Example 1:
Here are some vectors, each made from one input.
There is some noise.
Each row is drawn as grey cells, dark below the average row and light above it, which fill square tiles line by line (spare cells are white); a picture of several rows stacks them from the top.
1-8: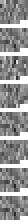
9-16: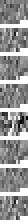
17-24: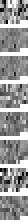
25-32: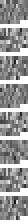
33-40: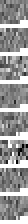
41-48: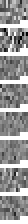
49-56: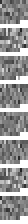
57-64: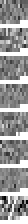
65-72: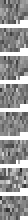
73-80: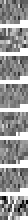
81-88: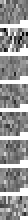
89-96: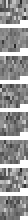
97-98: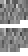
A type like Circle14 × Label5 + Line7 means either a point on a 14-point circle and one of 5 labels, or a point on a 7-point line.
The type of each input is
Bool × (Tree11 + Unit).
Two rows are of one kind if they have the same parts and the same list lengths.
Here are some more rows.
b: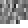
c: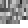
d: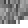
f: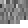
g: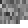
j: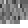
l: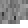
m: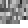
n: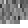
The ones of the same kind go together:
b, d, f, g, j, l, n
c, m

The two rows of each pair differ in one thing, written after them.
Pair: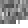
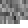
the node of the tree
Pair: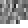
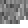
the node of the tree
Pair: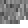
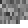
the node of the tree
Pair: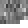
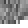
the node of the tree
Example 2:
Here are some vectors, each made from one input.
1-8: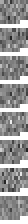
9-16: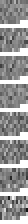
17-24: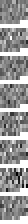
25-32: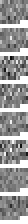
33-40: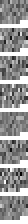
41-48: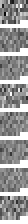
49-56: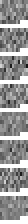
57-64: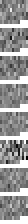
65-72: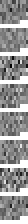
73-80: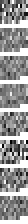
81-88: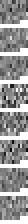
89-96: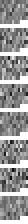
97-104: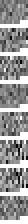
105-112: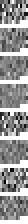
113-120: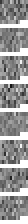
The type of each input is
List2(Line8).
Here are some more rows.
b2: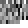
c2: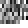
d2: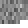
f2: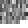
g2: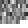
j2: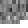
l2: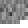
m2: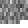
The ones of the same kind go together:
b2, c2
d2, f2, g2, l2
j2, m2

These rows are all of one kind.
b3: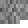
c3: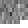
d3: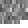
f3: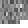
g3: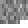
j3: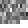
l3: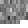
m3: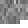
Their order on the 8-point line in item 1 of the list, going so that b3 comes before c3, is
j3, l3, d3, b3, c3, f3, m3, g3.
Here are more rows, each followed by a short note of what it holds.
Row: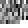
the empty list
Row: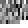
the empty list
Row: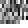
the empty list
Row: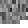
a list of one item
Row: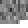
a list of one item
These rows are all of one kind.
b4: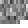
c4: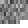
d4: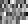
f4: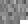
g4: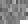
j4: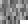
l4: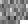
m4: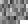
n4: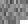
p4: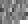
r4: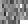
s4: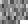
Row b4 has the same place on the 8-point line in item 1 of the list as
l4, m4 and s4.
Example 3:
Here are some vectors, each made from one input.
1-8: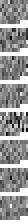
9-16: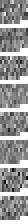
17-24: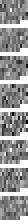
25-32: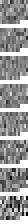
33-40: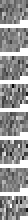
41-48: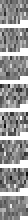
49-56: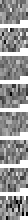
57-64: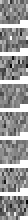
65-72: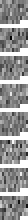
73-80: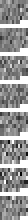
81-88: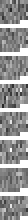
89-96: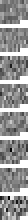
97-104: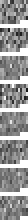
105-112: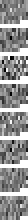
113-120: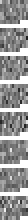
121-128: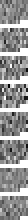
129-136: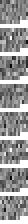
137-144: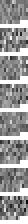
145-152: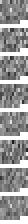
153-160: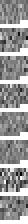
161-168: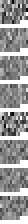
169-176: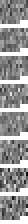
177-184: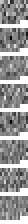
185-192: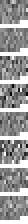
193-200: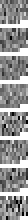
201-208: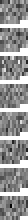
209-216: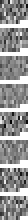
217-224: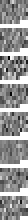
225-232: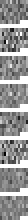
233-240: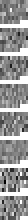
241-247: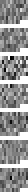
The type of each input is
List2(Line19).
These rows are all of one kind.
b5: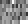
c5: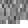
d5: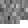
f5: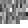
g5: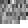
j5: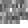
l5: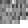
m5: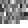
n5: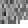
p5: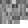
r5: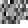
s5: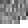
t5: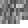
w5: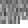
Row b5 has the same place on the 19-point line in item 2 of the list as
c5, j5 and r5.
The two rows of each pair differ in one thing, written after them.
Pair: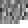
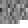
the place on the 19-point line in item 1 of the list
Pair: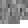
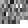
the place on the 19-point line in item 2 of the list
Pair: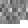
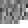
the place on the 19-point line in item 1 of the list
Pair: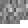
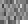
the place on the 19-point line in item 1 of the list
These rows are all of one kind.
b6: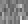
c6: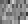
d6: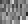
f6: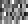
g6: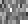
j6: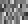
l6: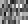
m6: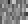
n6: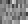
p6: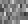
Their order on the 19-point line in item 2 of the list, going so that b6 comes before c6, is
d6, j6, b6, l6, g6, c6, p6, m6, n6, f6.
